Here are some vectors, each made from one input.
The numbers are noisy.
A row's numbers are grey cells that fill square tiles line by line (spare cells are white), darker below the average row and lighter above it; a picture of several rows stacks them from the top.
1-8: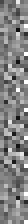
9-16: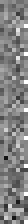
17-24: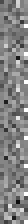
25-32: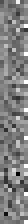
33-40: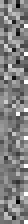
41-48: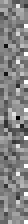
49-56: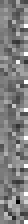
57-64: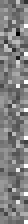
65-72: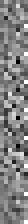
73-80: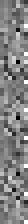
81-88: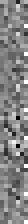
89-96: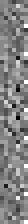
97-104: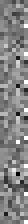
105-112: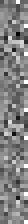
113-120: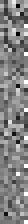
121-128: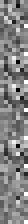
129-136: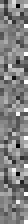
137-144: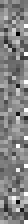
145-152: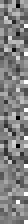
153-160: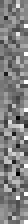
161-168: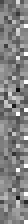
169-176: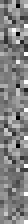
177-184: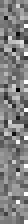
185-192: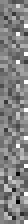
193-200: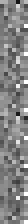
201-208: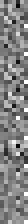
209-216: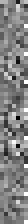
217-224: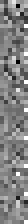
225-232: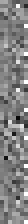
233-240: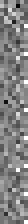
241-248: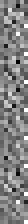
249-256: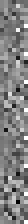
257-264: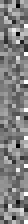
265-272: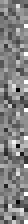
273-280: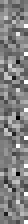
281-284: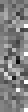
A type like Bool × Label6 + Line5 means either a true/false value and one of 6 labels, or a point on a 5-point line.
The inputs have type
(Bool × Tree11 + Unit) × Line9 + Line11.
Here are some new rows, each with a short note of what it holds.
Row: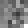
a point on a 9-point line, a node of an 11-node tree and a true/false value
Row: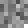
a point on a 9-point line
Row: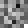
a point on an 11-point line
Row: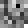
a point on an 11-point line
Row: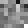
a point on a 9-point line
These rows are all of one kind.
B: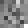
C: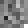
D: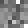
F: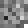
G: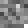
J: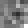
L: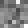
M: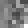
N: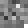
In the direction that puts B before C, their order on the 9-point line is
D, L, M, J, B, C, N, F, G.
